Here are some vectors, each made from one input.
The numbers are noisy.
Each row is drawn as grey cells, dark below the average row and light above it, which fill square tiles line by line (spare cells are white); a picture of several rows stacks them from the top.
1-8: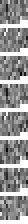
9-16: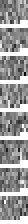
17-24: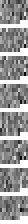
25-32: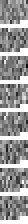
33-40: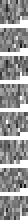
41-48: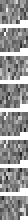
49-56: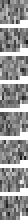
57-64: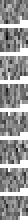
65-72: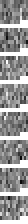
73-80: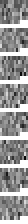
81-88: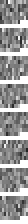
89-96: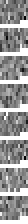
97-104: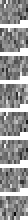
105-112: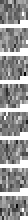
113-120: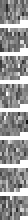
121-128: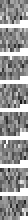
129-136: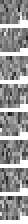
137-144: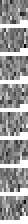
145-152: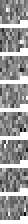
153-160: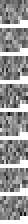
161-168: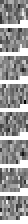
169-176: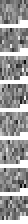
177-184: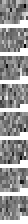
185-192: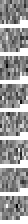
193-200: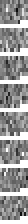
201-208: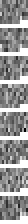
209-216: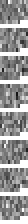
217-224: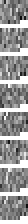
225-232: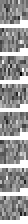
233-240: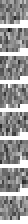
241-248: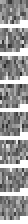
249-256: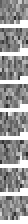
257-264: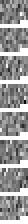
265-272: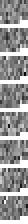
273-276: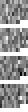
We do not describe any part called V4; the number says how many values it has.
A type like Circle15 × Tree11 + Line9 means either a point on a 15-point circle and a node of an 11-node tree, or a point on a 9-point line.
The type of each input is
Bool × Circle6 × (Circle9 + Unit) + V4.
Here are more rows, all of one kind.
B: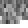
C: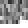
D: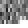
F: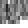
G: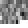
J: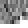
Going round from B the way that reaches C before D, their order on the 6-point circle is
B, C, D, F, J, G.
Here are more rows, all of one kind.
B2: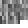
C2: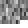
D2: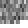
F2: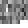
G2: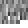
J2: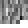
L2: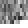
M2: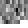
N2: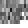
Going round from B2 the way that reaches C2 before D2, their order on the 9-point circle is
B2, J2, G2, F2, C2, M2, N2, D2, L2.
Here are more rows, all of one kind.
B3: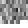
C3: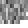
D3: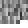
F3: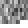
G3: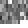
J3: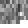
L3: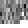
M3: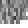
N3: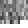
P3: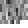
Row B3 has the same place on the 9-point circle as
F3, G3 and J3.
